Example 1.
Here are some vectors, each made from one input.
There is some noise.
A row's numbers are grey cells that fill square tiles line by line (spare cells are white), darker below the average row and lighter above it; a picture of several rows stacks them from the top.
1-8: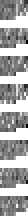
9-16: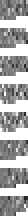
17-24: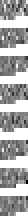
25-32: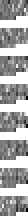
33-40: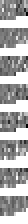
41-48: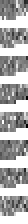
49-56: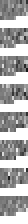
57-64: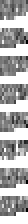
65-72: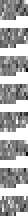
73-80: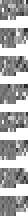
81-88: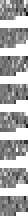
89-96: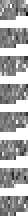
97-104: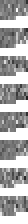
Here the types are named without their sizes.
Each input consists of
a true/false value, together with a list of points on a line.
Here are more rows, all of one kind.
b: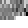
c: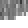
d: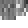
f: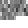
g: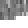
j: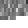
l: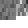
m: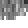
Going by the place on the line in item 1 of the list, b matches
c and g.
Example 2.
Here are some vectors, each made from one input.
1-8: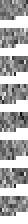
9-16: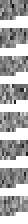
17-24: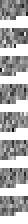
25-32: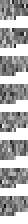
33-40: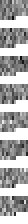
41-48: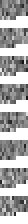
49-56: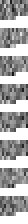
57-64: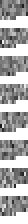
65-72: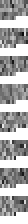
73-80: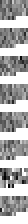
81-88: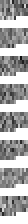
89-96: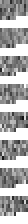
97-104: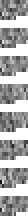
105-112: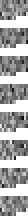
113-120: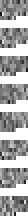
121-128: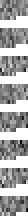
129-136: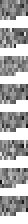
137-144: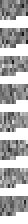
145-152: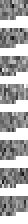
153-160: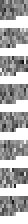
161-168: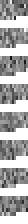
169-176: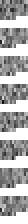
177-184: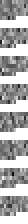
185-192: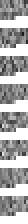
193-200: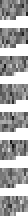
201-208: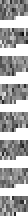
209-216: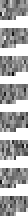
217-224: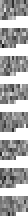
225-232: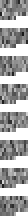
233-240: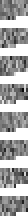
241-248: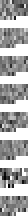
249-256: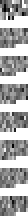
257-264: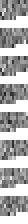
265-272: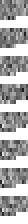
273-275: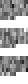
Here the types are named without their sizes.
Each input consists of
a list of points on a line.
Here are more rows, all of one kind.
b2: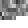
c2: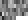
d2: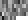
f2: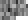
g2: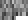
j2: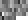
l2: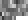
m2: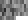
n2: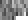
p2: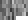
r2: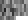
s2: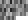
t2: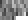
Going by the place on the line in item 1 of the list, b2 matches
c2, d2, j2 and l2.
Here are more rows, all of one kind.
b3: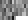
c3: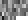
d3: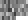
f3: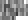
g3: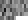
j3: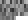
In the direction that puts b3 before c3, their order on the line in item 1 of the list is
j3, g3, b3, f3, d3, c3.
